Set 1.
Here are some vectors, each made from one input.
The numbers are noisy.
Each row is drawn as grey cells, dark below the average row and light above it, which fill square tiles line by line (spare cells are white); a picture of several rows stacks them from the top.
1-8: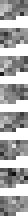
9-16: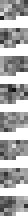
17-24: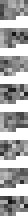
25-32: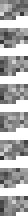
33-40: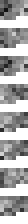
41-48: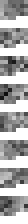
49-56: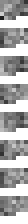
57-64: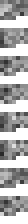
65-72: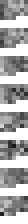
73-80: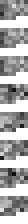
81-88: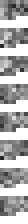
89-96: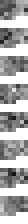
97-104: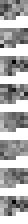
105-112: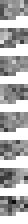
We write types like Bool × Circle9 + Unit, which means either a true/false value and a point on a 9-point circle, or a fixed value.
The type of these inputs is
Bool × Line5.
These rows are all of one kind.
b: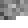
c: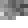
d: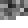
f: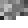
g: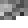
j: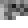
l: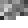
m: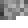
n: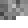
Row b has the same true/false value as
m and n.
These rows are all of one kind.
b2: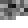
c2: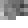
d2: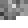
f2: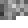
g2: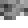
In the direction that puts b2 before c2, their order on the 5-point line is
b2, g2, c2, d2, f2.
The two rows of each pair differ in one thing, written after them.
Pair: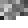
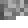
the true/false value
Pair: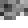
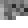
the true/false value
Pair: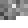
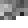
the true/false value
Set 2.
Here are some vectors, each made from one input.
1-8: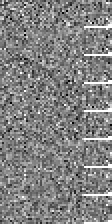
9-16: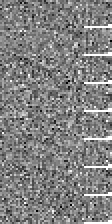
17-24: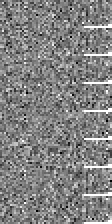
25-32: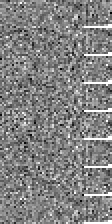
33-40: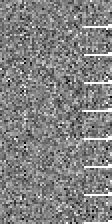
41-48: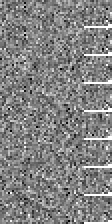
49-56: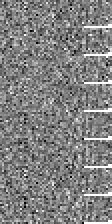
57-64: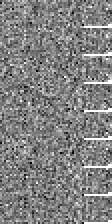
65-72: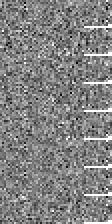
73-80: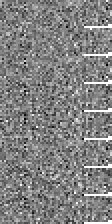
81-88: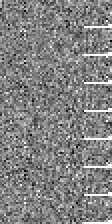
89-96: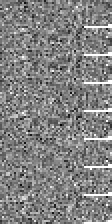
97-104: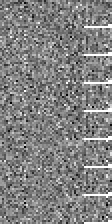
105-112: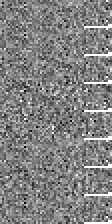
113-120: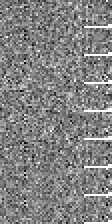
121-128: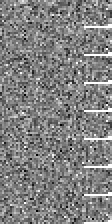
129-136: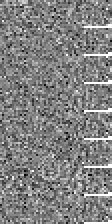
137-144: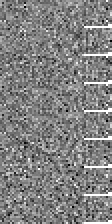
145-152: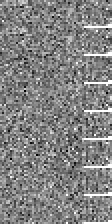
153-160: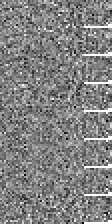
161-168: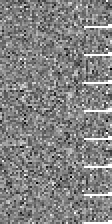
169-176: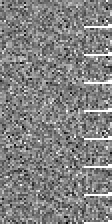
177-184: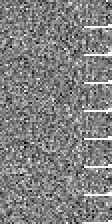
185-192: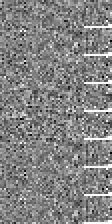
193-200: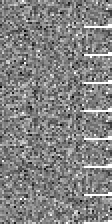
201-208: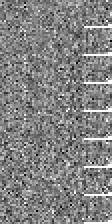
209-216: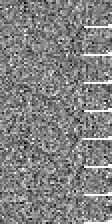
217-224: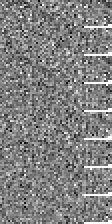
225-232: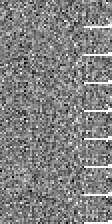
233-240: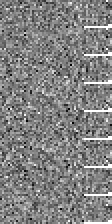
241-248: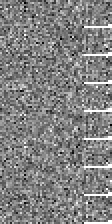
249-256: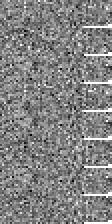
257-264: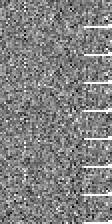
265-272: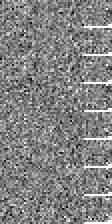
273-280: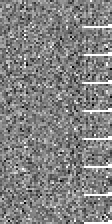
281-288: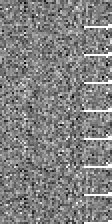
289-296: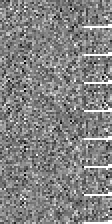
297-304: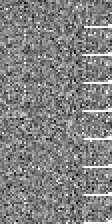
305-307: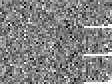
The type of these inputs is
Bool × Bool × Bool + Line11.
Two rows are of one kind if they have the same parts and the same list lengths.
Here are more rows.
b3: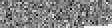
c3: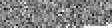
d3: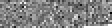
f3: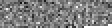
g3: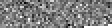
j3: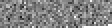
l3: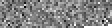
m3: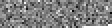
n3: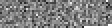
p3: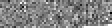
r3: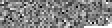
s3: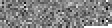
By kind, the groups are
b3, c3, d3, j3, m3, p3, r3
f3, g3, l3, n3, s3

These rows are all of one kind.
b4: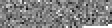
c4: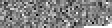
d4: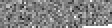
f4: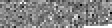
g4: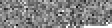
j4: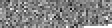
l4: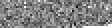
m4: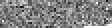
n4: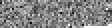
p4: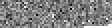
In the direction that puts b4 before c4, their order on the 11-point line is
m4, n4, g4, l4, b4, d4, f4, j4, p4, c4.
